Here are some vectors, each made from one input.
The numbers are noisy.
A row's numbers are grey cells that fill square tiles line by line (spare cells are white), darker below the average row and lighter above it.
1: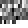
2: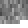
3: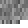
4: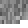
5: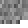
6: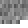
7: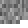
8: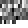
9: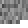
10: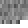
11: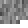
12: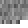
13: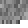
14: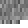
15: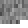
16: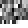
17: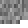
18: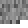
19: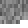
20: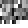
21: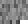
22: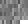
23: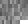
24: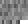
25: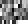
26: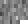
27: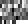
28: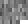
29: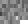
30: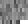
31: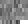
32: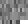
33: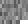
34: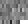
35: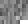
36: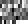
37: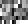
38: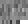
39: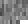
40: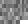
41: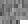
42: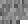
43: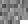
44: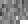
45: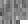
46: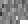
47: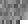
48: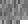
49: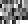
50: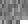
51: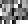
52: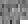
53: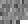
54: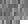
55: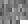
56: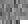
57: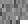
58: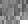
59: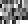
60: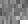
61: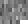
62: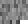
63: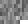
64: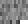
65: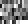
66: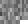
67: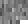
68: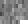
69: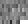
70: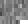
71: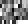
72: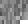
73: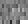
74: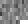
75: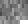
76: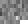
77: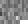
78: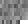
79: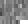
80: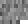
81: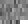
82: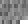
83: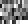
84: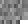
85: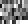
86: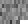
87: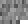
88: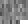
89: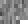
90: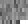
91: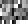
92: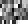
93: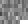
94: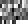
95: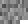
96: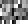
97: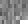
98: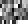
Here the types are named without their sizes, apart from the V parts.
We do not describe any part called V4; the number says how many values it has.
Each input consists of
either a point on each of three lines and a true/false value, or a value of V4.
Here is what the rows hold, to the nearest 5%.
About 80% of them hold a point on each of three lines and a true/false value. The rest hold a value of V4.
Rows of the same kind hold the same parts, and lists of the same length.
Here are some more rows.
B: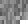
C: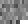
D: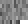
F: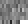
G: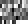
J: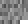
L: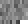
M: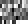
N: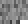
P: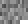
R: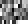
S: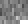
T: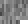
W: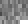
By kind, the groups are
B, C, D, F, J, L, N, P, S, T, W
G, M, R

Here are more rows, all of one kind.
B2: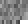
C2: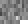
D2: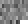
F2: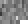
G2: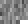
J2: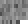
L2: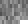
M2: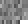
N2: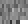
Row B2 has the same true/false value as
C2, L2 and M2.
